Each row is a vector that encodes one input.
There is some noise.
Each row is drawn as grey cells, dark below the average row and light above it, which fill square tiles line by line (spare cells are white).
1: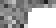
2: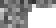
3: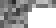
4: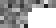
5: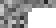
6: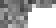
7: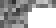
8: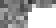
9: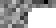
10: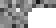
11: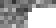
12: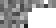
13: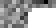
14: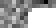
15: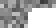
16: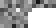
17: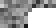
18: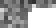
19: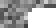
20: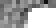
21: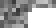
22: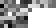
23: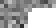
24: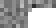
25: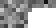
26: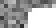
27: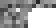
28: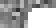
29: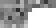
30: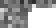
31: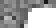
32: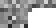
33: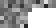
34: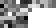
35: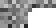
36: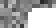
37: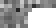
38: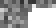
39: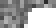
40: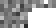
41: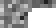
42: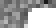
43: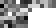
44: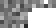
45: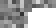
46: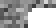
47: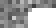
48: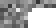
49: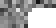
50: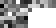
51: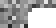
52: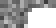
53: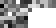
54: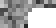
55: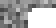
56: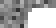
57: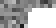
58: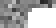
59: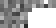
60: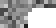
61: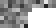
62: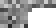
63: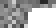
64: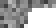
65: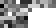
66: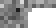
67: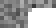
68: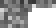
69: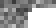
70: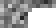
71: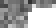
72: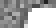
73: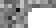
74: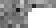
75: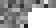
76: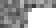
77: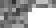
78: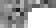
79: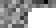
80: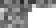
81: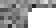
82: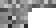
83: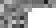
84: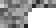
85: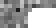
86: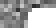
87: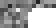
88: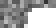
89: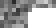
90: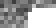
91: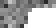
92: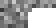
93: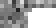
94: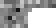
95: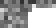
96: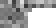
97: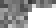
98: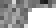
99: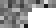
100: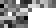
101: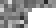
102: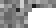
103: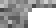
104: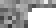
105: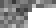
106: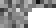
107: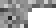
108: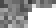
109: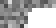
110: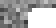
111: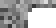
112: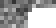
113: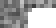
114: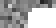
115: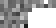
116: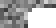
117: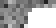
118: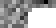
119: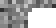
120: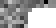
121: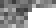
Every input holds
a list of up to three points on a 6-point line.
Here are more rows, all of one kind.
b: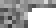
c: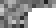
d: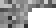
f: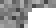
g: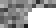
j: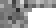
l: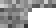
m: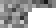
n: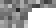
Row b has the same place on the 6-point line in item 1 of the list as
d and l.
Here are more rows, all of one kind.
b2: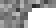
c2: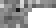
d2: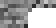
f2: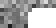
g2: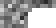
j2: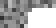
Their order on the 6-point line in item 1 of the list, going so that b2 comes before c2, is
g2, j2, b2, c2, f2, d2.
